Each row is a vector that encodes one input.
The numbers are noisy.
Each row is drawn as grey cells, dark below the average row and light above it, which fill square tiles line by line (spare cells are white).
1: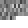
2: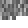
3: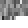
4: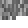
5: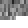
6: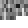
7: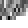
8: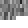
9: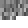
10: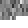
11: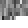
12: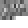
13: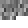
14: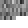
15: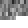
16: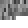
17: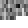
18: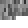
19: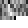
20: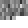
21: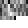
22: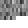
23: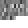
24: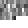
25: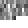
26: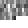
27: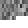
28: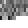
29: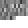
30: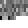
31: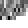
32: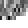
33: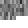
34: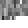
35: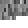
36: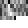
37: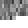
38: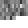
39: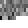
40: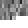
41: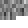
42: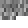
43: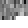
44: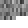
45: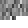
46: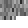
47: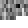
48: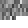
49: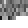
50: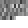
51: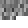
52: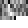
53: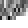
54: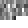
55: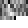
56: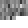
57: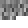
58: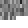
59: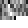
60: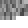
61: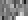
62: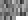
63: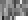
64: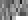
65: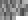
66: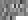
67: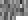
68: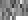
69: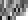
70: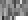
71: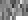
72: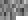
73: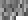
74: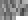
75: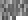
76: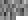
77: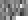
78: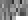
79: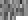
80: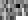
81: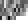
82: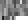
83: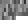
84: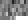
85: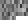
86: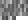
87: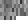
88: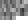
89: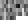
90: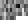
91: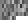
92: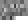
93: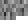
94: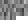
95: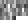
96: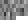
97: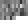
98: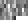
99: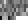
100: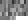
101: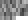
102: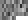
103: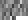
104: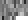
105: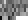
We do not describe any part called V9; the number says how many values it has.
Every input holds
either a point on a 5-point line, or a true/false value and a value of V9.
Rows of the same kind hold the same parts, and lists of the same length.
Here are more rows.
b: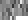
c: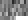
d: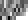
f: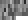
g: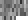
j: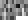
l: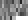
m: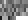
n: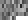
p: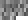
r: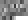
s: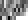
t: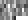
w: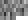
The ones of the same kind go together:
b, c, f, g, l, n, p, r, w
d, j, m, s, t

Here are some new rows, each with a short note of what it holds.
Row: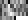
a point on a 5-point line
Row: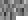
a true/false value and a value of V9
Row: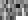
a point on a 5-point line
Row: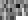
a point on a 5-point line
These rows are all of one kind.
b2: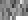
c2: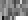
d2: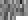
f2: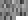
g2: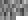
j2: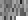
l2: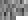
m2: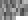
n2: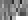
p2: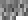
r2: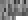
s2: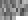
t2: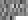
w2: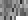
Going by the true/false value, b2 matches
c2, p2 and r2.
